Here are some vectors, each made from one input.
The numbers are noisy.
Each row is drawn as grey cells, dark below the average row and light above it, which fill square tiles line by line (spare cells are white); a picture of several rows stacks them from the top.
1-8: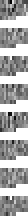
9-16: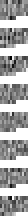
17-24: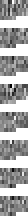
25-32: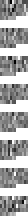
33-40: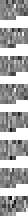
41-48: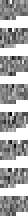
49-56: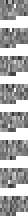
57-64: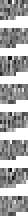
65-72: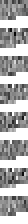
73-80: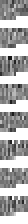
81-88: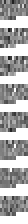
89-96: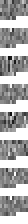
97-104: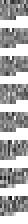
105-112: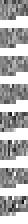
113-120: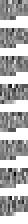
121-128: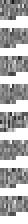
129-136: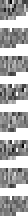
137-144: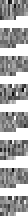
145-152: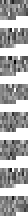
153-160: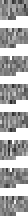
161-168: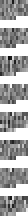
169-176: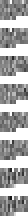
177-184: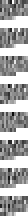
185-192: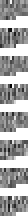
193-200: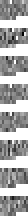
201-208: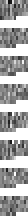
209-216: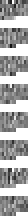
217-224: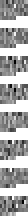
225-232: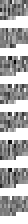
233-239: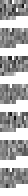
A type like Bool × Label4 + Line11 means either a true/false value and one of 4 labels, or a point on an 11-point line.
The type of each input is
(Circle8 + Unit) × Line5 + Label9.
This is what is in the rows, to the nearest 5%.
About 35% of them hold one of 9 labels. The rest hold a point on a 5-point line, together with either a point on an 8-point circle, or a fixed value.
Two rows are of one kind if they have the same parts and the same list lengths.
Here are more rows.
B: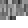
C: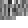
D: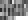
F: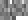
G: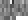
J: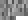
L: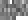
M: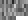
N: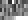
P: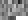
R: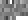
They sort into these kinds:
B, J, M, P
C, D, N
F, G, L, R

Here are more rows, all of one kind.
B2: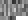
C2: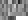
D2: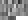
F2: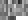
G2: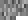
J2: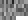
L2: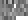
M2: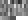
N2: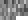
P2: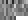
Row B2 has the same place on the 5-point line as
C2, D2 and F2.
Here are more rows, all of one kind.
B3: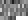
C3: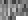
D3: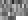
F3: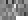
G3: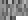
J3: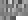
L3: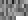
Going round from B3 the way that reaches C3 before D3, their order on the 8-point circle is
B3, C3, F3, D3, J3, G3, L3.
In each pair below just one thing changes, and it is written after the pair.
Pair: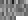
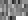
the place on the 5-point line
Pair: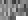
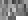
the place on the 8-point circle
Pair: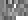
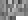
the place on the 5-point line
